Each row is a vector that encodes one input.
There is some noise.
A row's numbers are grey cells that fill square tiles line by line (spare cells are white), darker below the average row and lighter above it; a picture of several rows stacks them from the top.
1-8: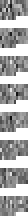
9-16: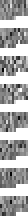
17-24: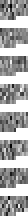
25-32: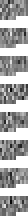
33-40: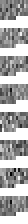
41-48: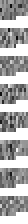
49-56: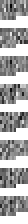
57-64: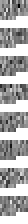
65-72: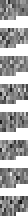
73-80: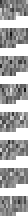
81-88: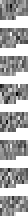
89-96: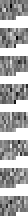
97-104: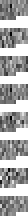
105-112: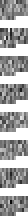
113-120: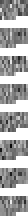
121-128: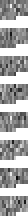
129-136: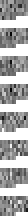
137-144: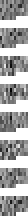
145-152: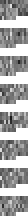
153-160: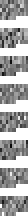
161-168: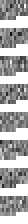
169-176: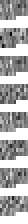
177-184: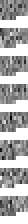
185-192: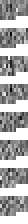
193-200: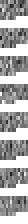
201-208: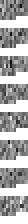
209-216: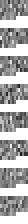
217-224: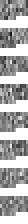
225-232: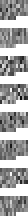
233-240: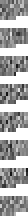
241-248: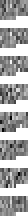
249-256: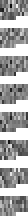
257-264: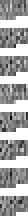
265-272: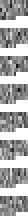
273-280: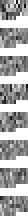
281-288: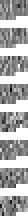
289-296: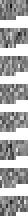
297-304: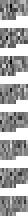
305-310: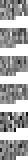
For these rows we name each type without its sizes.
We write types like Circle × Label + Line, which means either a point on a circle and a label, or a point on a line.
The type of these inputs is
Bool × Label.
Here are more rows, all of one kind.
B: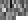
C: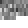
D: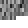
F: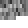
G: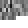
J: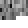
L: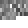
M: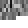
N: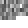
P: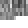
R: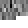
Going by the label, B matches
F, G, M and R.
